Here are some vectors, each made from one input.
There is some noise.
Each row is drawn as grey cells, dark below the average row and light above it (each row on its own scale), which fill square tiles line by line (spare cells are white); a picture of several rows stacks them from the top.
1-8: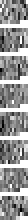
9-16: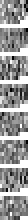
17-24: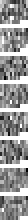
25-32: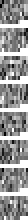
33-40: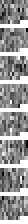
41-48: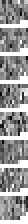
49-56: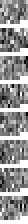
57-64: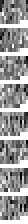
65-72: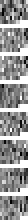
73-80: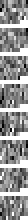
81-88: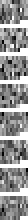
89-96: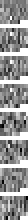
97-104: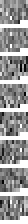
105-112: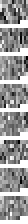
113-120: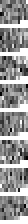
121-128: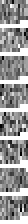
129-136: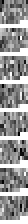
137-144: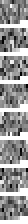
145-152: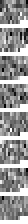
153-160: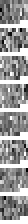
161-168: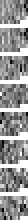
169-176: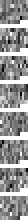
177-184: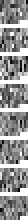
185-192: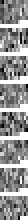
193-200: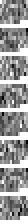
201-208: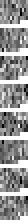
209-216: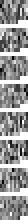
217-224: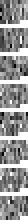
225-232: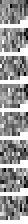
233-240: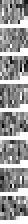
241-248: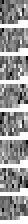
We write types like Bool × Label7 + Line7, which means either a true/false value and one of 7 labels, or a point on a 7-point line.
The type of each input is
(Bool × Circle8 + Unit) × Line8.
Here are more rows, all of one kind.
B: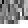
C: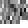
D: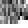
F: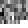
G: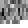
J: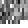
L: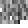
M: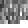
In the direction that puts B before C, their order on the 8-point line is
B, M, J, G, L, F, C, D.
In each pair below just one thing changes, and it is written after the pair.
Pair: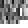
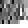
the true/false value
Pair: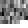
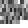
the true/false value
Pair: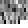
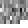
the true/false value
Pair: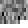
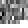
the place on the 8-point line
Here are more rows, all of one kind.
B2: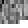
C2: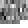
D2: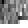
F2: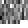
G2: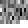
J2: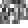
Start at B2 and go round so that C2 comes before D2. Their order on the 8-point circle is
B2, J2, C2, G2, D2, F2.
